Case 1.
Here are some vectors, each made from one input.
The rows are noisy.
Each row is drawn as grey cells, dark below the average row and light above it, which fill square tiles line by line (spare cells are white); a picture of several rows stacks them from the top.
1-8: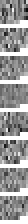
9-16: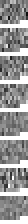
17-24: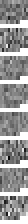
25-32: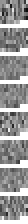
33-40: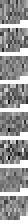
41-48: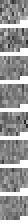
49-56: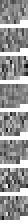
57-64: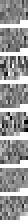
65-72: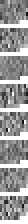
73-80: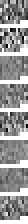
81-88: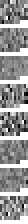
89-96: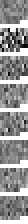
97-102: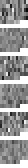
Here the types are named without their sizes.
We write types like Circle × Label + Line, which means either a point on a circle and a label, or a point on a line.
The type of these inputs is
List(Line).
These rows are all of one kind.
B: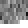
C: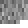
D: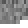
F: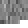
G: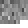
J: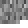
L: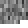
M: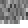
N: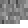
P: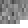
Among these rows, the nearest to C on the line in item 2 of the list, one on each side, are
J and M.
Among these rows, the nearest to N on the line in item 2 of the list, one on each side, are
F and G.
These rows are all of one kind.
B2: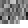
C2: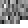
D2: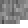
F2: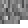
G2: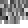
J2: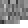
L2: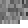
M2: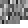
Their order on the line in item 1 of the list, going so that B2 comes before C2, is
B2, G2, L2, F2, C2, J2, D2, M2.
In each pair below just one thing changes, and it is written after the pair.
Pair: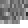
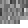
the place on the line in item 1 of the list
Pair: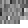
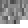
the place on the line in item 1 of the list
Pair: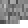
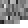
the place on the line in item 2 of the list
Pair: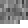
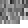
the place on the line in item 2 of the list
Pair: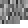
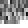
the place on the line in item 1 of the list
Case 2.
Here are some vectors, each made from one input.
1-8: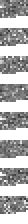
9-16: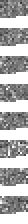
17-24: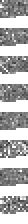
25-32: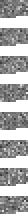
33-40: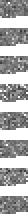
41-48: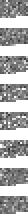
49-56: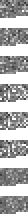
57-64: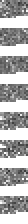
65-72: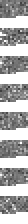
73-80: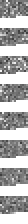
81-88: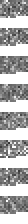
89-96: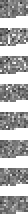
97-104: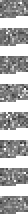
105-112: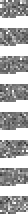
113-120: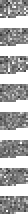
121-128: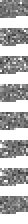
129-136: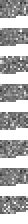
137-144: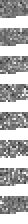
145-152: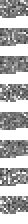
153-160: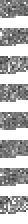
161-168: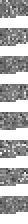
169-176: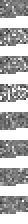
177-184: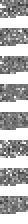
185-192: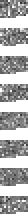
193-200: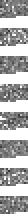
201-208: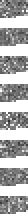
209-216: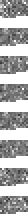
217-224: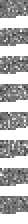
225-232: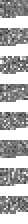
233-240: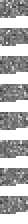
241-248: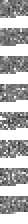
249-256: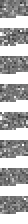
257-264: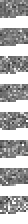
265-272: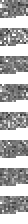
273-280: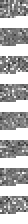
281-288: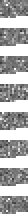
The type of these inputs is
Circle19 + Line5.
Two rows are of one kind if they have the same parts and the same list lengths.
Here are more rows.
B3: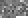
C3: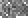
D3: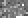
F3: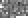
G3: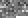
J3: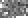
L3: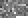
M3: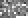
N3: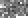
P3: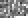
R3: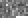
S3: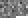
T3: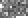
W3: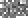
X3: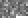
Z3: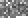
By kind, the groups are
B3, C3, D3, L3, M3, P3, R3, S3, W3, X3, Z3
F3, G3, J3, N3, T3

